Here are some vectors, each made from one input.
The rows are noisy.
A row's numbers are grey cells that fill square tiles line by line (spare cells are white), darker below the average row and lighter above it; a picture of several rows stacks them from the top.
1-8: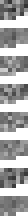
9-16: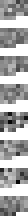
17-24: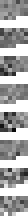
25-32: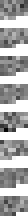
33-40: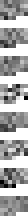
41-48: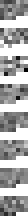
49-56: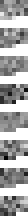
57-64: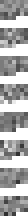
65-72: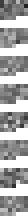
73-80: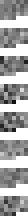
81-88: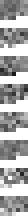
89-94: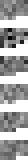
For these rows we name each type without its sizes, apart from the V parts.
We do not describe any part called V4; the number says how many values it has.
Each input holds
either a label and a value of V4, or a list of points on a line.
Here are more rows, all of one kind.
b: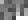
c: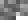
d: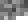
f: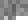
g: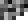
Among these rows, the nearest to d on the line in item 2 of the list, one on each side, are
f and g.
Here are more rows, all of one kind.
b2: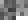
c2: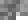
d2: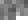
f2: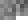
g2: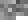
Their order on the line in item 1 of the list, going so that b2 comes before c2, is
f2, g2, d2, b2, c2.
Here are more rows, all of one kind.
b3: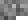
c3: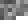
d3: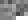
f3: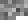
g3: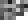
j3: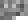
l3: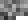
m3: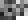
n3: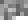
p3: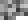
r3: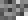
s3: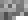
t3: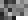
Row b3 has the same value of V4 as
j3 and s3.
